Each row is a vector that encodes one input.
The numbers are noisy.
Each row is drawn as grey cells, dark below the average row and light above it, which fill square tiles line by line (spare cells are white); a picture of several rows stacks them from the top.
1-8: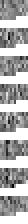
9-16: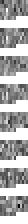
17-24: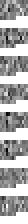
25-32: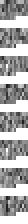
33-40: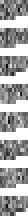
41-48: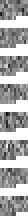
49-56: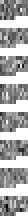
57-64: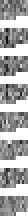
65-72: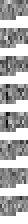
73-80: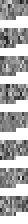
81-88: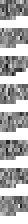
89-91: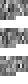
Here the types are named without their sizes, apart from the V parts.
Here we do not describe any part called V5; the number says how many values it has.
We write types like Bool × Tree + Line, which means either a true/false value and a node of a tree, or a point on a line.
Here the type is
Bool × (Line + V5).
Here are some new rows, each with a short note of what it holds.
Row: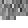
a true/false value and a value of V5
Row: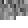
a true/false value and a value of V5
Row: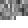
a true/false value and a value of V5
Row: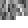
a true/false value and a value of V5
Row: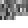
a point on a line and a true/false value
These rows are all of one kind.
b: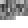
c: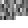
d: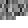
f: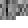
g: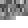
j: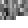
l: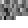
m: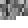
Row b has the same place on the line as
c and g.
